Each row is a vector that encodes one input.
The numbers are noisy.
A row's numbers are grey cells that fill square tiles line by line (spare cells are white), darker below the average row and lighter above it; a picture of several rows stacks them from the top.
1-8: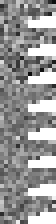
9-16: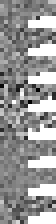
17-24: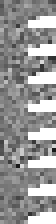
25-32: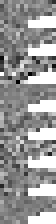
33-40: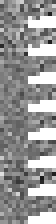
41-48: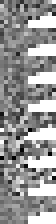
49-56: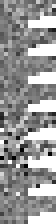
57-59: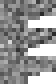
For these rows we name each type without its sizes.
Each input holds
a true/false value, together with either a point on a circle, or a fixed value.
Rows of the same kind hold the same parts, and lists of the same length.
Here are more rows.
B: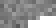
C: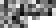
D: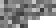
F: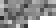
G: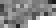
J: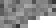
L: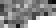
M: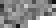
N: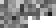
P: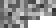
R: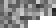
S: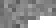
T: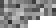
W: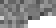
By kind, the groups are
B, F, J, M, P, S, T, W
C, D, G, L, N, R

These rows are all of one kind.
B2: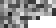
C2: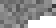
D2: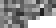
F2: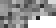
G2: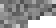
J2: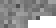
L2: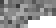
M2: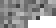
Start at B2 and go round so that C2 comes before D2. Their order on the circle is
B2, F2, L2, C2, M2, J2, G2, D2.
